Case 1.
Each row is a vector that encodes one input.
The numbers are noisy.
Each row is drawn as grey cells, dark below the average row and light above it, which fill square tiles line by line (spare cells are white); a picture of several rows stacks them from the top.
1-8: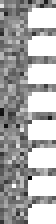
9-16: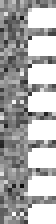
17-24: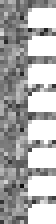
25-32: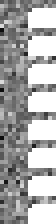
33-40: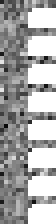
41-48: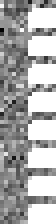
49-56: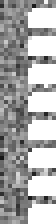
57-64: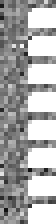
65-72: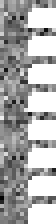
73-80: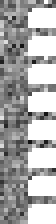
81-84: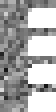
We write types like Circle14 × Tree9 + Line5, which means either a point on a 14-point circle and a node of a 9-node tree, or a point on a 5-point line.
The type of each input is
Line9 × (Tree9 + Unit).
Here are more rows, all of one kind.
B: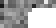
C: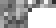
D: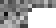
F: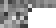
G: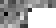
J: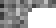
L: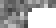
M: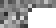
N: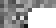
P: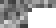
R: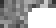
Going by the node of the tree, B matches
D, F, M and P.
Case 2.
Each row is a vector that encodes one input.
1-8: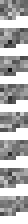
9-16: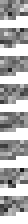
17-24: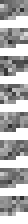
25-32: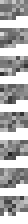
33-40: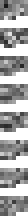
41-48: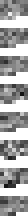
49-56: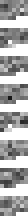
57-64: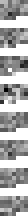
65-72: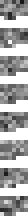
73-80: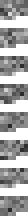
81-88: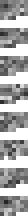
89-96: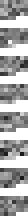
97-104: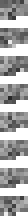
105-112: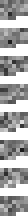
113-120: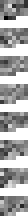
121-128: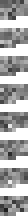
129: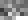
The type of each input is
Bool × Circle16.
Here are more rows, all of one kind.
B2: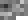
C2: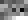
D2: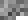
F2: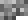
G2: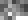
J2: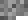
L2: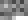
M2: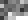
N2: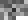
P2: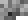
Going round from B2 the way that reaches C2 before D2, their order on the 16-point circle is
B2, N2, G2, L2, C2, M2, J2, D2, F2, P2.
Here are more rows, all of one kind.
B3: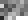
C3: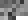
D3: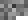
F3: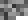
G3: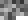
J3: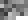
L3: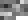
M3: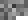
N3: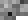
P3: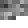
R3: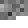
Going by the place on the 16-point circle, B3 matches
D3, M3 and R3.
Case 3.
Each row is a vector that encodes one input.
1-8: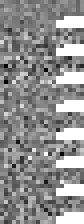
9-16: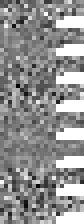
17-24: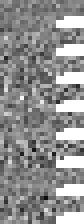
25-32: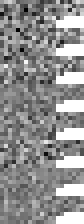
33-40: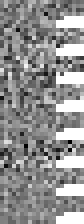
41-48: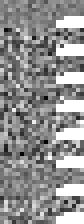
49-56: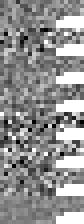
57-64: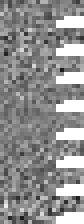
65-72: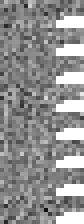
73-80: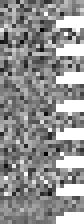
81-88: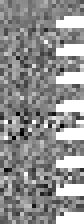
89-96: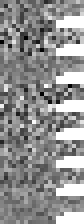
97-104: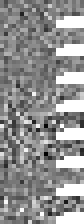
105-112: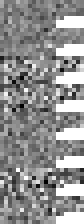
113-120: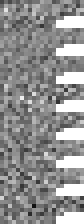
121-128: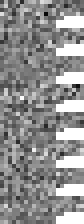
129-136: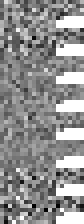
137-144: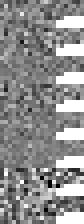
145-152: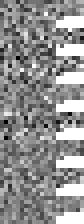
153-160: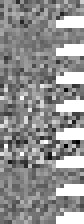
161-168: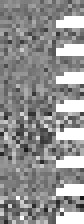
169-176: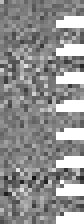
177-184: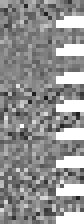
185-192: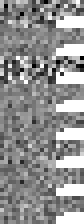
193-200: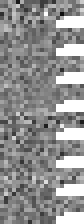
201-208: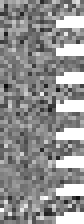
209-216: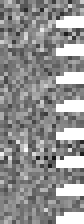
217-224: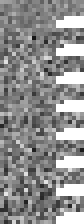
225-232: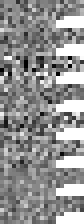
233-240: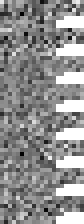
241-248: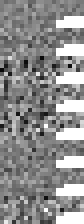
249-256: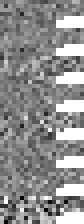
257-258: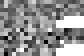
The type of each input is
Tree12 × Tree17.
